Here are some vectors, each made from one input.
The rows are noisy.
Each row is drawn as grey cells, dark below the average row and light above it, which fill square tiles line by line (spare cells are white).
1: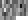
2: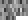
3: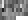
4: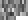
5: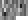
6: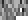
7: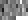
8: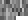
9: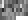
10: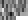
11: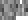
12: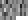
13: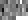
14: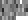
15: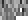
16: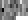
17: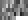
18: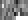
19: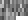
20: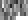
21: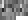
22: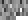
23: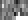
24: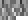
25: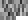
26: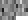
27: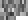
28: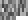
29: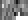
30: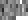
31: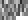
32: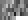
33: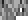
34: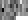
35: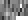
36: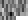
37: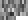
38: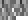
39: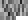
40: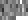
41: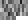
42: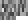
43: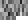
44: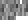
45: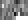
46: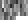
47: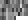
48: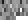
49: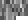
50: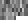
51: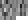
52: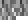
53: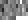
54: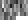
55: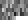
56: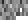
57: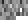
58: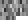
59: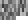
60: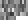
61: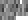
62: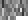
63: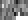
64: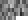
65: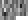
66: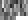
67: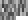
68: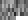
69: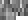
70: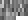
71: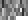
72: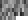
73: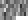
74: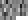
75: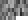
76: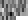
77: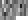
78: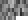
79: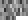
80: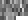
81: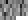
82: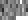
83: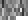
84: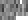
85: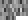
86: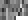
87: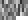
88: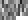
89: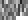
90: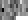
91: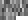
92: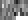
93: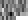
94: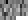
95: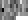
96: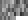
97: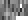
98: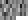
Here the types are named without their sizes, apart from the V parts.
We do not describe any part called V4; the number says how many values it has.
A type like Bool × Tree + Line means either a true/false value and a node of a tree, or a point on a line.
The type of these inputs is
Line + (Tree + Unit) × V4.
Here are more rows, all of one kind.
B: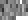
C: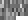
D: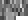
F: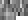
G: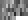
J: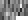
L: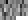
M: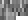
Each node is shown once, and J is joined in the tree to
G.
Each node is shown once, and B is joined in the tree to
D, F and L.
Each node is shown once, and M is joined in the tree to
C and F.
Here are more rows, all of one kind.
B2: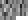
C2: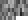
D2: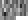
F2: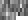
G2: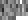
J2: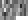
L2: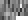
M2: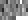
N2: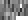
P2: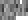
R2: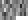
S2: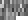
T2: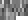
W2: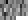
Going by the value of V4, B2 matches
D2, J2, R2 and W2.
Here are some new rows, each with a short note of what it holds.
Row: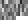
a point on a line
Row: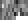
a value of V4
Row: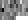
a value of V4
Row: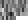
a point on a line
